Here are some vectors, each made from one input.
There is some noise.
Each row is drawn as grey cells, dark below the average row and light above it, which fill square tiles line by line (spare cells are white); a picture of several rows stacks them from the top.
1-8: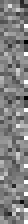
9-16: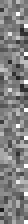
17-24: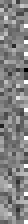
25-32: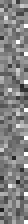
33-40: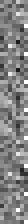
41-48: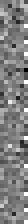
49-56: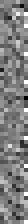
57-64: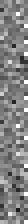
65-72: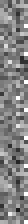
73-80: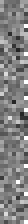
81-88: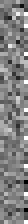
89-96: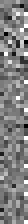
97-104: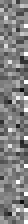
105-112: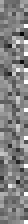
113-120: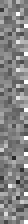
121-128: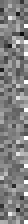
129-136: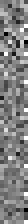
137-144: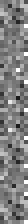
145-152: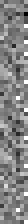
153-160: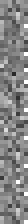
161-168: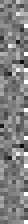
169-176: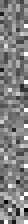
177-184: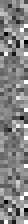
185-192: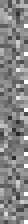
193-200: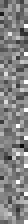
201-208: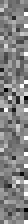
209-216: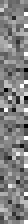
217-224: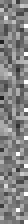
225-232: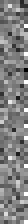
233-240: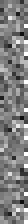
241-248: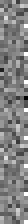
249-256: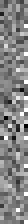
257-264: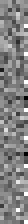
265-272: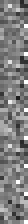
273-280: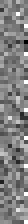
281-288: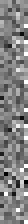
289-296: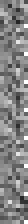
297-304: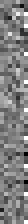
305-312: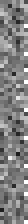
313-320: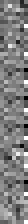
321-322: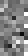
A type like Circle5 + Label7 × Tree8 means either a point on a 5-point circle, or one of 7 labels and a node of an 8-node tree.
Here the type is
Tree13 + Unit.
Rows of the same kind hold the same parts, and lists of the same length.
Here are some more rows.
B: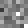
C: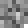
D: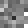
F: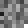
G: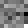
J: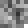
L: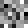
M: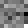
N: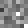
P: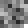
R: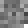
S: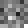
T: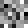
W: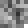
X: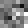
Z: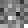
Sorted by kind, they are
B, C, D, F, G, J, M, N, P, R, S, W, X, Z
L, T

